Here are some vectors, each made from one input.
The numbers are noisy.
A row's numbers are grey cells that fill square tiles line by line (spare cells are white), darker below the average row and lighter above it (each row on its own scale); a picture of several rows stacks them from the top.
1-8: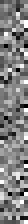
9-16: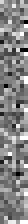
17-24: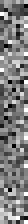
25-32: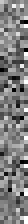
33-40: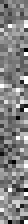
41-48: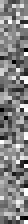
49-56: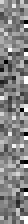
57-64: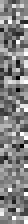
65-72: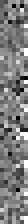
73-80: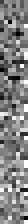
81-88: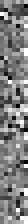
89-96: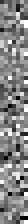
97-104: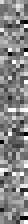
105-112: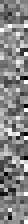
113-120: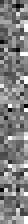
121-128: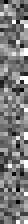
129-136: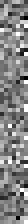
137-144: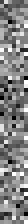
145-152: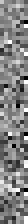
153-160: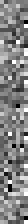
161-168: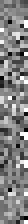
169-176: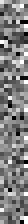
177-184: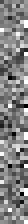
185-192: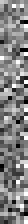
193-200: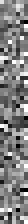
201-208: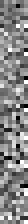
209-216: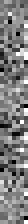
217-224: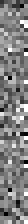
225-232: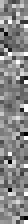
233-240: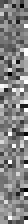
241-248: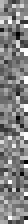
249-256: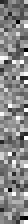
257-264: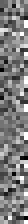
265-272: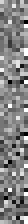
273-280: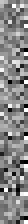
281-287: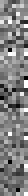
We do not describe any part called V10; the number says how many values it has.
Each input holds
a list of up to two items, each a true/false value and a value of V10.
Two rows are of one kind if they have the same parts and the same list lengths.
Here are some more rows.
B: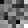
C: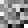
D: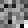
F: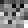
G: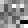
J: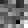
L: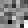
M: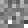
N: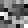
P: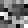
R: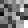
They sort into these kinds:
B, D, F, J, L, R
C, G, M
N, P

